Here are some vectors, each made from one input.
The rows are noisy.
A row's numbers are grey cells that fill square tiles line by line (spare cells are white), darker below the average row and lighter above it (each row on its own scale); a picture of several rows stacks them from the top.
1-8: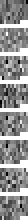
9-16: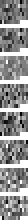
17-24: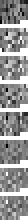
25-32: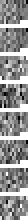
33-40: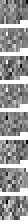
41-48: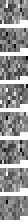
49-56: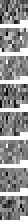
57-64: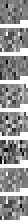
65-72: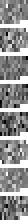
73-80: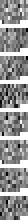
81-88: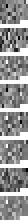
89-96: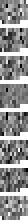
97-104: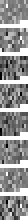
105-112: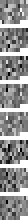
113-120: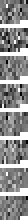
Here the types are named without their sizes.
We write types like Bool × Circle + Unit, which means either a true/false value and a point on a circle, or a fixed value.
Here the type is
Bool × Bool × Bool × Bool × Label + Unit.
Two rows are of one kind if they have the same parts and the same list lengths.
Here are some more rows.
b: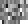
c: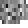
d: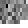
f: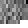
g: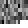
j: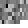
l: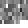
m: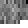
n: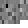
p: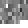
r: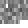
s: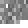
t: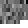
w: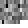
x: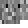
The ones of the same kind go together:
b, c, d, f, g, j, l, m, n, p, r, s, t, w
x

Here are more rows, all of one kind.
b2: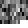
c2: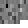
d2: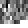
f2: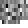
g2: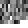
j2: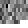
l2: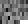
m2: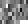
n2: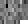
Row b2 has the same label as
g2, j2 and n2.
